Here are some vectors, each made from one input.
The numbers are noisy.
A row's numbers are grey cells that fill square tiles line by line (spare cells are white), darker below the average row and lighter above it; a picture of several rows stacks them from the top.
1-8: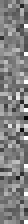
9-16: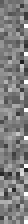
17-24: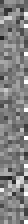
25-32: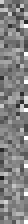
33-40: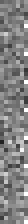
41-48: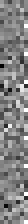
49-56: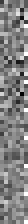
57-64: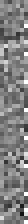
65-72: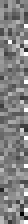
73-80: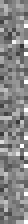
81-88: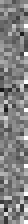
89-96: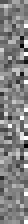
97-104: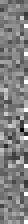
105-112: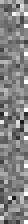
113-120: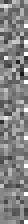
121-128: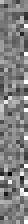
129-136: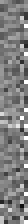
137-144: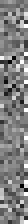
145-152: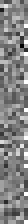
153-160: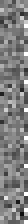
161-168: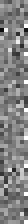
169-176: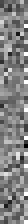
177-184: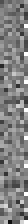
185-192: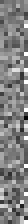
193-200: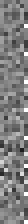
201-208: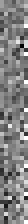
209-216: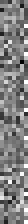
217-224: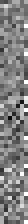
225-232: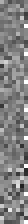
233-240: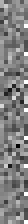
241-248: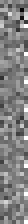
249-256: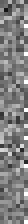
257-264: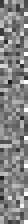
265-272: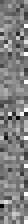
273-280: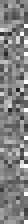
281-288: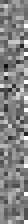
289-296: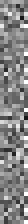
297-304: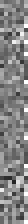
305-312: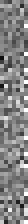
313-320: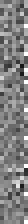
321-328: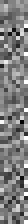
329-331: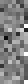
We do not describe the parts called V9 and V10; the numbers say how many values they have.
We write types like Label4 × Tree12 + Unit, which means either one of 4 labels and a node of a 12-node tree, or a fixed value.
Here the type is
List3(Line6) + V9 × V10.
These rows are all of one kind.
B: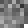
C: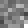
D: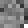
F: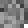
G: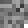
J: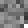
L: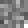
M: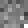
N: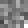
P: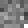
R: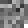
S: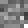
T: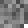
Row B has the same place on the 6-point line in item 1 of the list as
D, F, J and T.
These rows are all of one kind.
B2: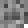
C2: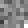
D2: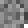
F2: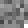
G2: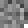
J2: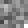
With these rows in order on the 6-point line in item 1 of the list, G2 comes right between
D2 and F2.
